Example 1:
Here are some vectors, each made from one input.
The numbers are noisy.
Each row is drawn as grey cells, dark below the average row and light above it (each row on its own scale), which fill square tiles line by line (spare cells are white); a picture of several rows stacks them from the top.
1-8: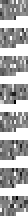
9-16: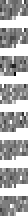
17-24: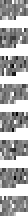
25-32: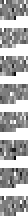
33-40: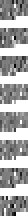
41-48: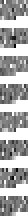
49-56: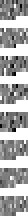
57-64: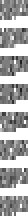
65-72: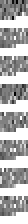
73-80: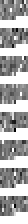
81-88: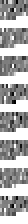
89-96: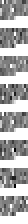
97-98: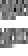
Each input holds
one of 8 labels and a point on a 6-point line.
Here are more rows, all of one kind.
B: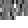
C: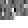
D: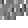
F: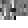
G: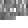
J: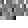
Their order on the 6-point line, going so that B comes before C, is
J, F, D, G, B, C.
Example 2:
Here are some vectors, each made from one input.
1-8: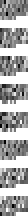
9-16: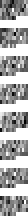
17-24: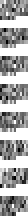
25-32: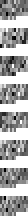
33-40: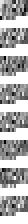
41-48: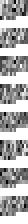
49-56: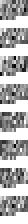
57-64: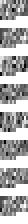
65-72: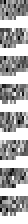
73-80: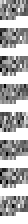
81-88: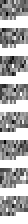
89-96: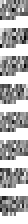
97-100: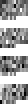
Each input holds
a list of up to two points on a 7-point line.
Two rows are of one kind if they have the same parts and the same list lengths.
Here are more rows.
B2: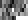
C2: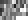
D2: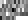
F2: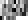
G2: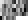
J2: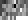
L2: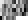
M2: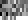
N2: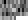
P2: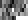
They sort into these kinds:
B2, P2
C2, J2, M2, N2
D2, F2, G2, L2

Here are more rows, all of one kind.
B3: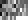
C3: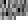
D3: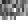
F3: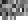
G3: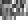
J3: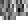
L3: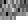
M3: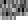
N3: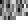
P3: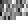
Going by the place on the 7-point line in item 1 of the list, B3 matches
D3 and F3.
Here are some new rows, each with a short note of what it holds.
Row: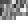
a list of two items
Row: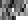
the empty list
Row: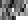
the empty list
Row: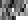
the empty list
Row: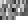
a list of one item
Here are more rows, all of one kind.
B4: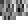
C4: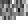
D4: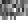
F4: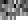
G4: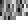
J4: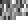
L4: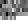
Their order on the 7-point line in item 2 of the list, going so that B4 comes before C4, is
F4, J4, G4, L4, B4, C4, D4.
